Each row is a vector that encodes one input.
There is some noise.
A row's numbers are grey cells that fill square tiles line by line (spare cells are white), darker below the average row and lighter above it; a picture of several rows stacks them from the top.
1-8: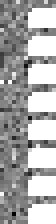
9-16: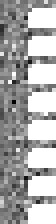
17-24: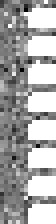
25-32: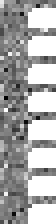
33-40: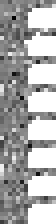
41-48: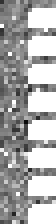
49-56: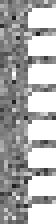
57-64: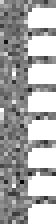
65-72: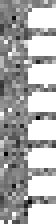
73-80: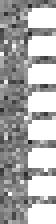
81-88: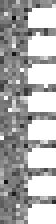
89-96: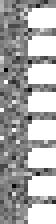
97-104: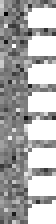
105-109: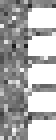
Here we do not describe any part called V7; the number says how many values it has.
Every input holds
a point on a 5-point line, together with either a point on a 5-point line, or a value of V7.
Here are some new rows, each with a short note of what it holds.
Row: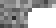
a point on a 5-point line and a value of V7
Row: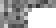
a point on a 5-point line and a value of V7
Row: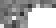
a point on each of two 5-point lines
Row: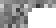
a point on a 5-point line and a value of V7
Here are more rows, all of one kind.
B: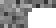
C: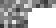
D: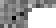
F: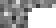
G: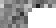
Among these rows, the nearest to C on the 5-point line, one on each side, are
F and G.
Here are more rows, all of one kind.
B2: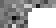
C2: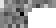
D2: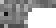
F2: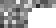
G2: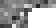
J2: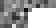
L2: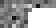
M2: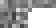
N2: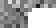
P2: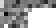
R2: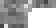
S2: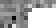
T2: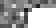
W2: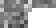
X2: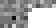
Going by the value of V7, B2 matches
G2, J2, L2 and T2.
